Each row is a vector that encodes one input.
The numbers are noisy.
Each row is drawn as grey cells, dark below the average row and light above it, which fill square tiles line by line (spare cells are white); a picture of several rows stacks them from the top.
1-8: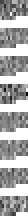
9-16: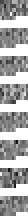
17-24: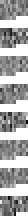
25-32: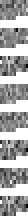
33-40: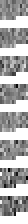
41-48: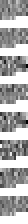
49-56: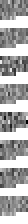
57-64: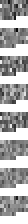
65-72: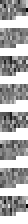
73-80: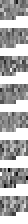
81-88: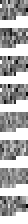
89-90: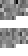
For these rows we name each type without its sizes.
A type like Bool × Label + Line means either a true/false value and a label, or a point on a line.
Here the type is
Bool × Bool × Bool + List(Line).
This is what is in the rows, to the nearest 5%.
About 35% of them hold three true/false values. The rest are lists of points on a line.
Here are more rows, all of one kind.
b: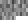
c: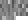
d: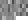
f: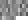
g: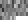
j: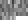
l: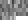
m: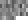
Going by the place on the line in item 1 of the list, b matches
j and l.
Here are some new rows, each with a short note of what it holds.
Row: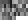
three true/false values
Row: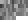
a list of two items
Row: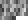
the empty list
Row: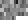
a list of one item
